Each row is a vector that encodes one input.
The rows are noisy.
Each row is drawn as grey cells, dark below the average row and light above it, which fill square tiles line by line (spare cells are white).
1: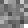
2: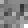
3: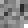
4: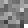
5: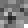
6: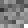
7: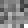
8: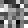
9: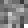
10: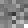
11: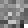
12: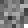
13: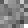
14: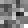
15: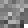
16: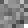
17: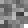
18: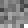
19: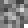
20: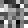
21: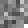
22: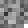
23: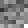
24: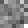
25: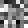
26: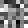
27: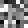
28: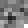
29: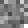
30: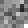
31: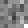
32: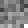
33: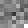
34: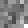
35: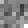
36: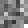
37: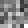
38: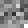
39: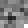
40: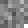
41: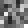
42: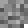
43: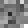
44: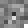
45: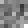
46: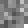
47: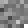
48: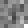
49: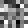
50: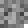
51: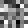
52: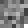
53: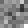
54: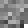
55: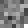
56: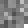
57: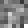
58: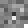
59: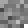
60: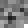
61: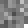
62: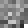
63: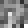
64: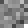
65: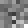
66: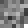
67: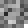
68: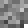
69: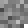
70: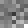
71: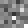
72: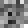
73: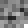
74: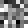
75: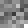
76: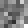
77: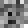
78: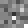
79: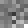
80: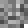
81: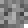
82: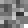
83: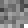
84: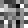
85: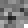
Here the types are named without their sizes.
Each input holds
either a fixed value, or a label and a true/false value.
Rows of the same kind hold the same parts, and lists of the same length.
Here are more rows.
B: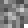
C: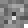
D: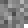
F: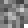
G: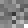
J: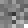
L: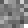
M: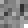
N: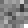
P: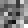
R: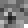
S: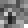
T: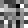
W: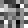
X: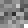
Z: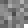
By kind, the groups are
B, C, D, F, G, J, L, M, N, P, R, S, X, Z
T, W

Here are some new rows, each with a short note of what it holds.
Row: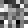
a fixed value
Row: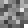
a label and a true/false value
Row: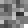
a label and a true/false value
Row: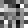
a fixed value
